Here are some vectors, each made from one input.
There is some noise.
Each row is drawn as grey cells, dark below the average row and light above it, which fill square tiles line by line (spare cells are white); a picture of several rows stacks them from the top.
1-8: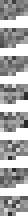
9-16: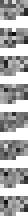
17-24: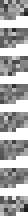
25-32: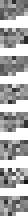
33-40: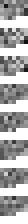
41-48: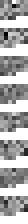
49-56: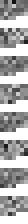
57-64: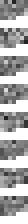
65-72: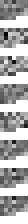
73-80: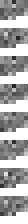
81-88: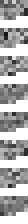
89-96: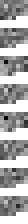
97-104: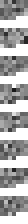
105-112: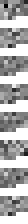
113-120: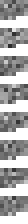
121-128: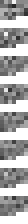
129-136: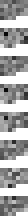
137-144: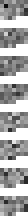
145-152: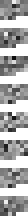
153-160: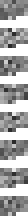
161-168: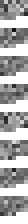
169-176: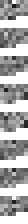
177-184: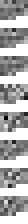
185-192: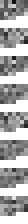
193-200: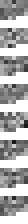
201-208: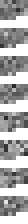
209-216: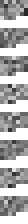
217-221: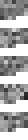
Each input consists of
either one of 12 labels, or a point on a 13-point line.
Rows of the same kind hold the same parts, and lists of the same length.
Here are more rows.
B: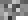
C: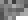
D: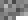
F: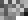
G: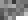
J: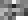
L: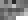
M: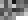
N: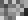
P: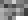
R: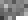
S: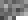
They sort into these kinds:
B, F, J, N, P
C, D, G, L, M, R, S

